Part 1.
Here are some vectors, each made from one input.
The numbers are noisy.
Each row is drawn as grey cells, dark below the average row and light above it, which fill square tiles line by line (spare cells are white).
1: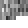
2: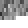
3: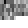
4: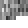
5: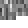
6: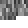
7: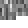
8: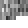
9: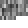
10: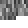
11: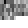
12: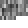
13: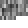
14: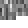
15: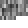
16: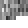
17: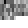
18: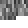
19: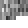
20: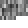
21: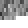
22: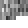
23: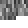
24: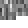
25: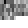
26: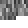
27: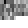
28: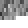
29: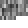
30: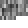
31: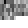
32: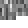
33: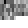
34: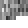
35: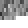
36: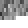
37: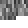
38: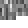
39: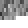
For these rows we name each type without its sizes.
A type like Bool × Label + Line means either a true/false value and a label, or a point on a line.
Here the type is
Circle.
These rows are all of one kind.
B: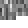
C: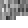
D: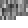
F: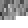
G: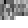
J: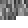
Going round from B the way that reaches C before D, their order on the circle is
B, C, J, D, G, F.
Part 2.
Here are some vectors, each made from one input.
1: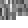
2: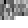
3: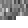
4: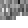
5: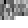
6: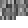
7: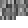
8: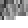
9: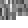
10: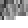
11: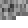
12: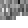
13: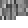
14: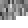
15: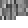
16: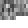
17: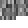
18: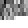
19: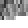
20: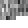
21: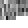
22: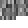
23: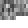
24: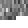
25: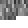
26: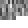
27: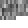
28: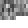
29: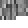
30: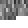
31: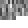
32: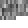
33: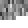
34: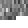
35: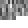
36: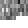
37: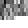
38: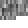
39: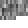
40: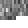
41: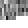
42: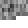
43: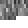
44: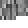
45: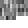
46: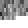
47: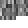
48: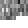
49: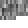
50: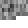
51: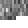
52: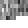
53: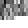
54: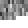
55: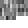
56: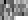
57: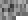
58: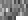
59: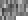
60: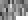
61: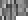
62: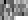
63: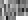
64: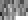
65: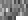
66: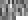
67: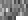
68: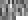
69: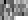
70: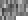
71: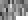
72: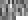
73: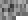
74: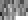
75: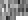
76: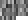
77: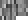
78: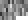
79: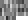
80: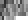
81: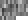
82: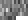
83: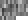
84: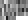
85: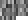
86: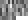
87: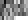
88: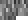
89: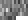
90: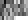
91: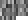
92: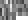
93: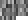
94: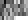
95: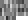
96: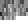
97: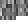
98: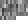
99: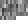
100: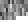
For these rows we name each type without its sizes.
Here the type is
Circle.
